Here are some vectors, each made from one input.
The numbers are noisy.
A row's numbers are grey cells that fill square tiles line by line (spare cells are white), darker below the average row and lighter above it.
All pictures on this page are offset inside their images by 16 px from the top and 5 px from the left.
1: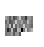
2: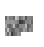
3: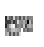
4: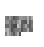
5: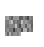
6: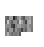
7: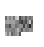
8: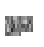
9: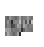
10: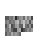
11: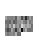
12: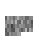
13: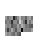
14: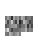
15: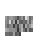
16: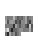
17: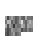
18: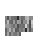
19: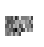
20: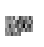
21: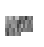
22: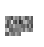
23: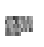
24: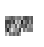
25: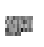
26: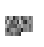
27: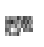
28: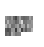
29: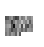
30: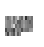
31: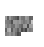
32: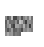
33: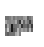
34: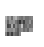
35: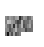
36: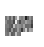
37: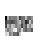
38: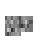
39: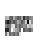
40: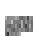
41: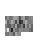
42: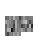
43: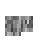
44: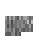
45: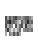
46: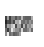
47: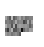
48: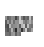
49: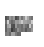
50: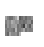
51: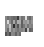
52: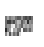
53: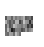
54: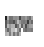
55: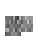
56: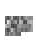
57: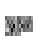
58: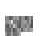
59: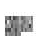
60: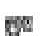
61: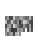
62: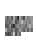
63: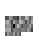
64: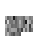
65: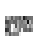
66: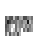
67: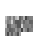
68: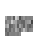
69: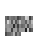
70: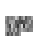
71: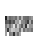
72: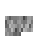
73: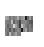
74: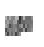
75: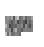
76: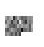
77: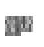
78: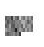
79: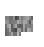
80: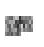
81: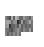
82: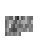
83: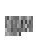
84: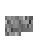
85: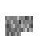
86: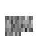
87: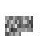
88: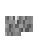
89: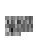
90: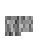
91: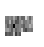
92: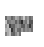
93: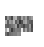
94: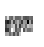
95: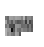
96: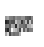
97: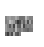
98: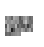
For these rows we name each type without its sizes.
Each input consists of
a point on a line, together with either a point on a line, or four true/false values.
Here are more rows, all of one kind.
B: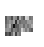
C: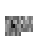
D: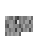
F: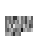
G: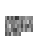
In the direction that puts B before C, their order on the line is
B, D, G, C, F.
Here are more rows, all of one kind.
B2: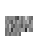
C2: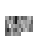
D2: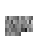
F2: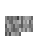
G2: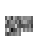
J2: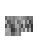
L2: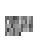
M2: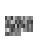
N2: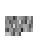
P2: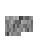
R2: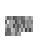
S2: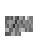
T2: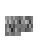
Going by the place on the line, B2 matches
D2, F2 and T2.
